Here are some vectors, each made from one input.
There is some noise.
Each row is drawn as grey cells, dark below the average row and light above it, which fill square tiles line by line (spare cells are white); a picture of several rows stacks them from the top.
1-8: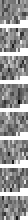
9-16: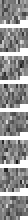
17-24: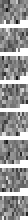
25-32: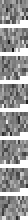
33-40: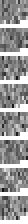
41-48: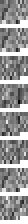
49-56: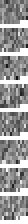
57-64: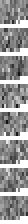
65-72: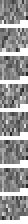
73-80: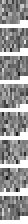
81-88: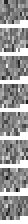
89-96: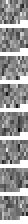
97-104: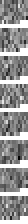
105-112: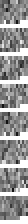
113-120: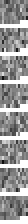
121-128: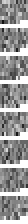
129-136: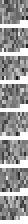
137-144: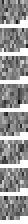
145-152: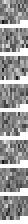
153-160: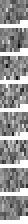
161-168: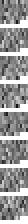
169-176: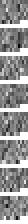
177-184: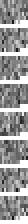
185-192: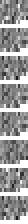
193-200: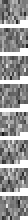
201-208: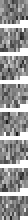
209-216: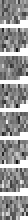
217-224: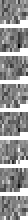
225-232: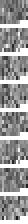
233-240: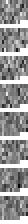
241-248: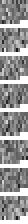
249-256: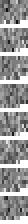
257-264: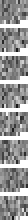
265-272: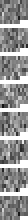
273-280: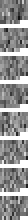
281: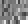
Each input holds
one of 6 labels, together with either a fixed value, or three true/false values.
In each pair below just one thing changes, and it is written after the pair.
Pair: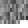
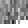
one of the three true/false values
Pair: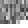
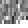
the label
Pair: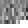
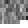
one of the three true/false values
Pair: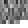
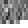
one of the three true/false values
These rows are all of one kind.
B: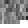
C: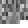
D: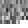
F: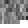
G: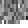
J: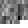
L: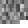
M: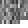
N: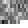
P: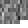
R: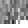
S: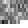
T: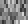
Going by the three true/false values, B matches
F and L.
